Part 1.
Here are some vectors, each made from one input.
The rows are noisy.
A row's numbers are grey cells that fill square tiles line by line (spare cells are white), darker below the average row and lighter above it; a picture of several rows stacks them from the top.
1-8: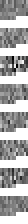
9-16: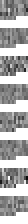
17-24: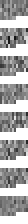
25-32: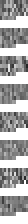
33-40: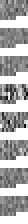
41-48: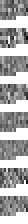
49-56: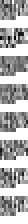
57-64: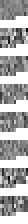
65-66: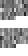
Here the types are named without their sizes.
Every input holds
a list of points on a line.
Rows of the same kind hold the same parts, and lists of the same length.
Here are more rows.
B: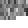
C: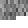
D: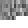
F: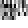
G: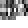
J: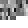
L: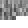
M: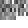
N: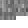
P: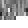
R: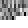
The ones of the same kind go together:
B, D, R
C, G, J, L, N, P
F, M

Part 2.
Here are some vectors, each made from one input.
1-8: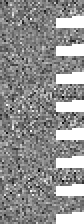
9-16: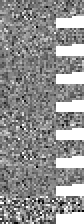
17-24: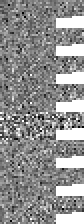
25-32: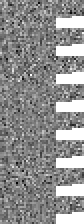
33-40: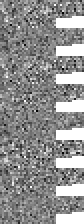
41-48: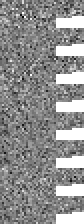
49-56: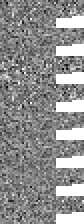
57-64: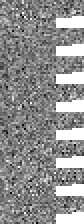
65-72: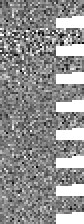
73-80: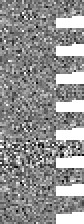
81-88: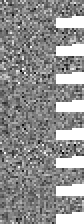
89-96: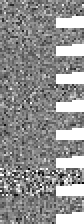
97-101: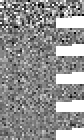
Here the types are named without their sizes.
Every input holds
a list of points on a line.
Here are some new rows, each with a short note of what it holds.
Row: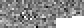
a list of one item
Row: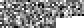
the empty list
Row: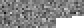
a list of two items
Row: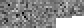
a list of two items
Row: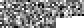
the empty list
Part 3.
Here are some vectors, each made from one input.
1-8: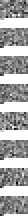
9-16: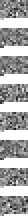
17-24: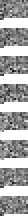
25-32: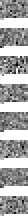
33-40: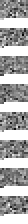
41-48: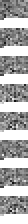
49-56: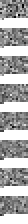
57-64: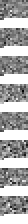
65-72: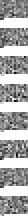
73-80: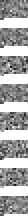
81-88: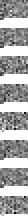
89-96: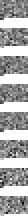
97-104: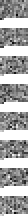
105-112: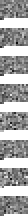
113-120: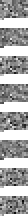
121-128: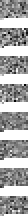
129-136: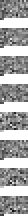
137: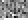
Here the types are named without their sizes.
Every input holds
either a point on a circle, or a label.
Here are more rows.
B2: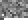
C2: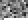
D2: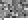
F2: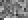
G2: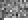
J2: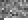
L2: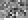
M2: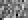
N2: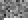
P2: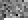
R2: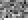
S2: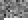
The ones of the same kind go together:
B2, F2, G2, J2, M2, N2, P2, S2
C2, D2, L2, R2

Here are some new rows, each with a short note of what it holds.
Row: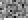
a label
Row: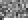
a point on a circle
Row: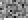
a label
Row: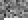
a point on a circle
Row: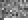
a point on a circle
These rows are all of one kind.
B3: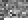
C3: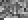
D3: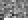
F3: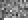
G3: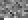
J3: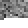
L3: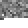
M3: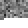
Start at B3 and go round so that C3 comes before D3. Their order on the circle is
B3, F3, C3, J3, M3, L3, G3, D3.
